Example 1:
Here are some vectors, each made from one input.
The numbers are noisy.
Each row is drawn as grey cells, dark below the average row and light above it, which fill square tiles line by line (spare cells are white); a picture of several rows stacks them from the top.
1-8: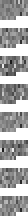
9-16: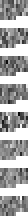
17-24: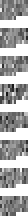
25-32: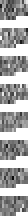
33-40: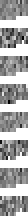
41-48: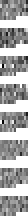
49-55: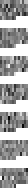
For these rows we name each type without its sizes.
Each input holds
either a point on a line, or a node of a tree.
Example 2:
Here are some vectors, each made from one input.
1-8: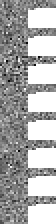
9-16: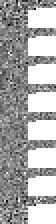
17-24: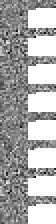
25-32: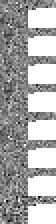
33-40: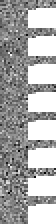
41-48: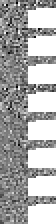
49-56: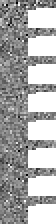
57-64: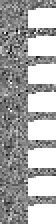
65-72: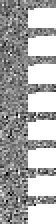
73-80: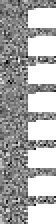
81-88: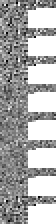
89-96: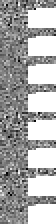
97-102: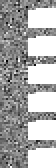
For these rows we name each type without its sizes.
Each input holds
a label, together with either a fixed value, or a node of a tree.
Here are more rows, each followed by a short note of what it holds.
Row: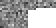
a label and a node of a tree
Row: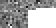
a label and a node of a tree
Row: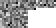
a label
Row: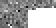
a label and a node of a tree
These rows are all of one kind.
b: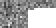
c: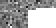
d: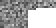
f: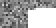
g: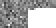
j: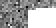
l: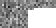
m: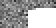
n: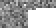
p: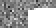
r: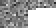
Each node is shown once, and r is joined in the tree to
m.
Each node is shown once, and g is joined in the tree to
b, d, n and p.
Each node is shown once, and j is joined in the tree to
l.
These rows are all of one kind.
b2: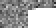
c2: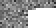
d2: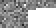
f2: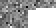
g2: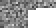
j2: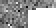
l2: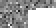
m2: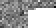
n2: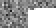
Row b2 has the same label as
c2 and m2.
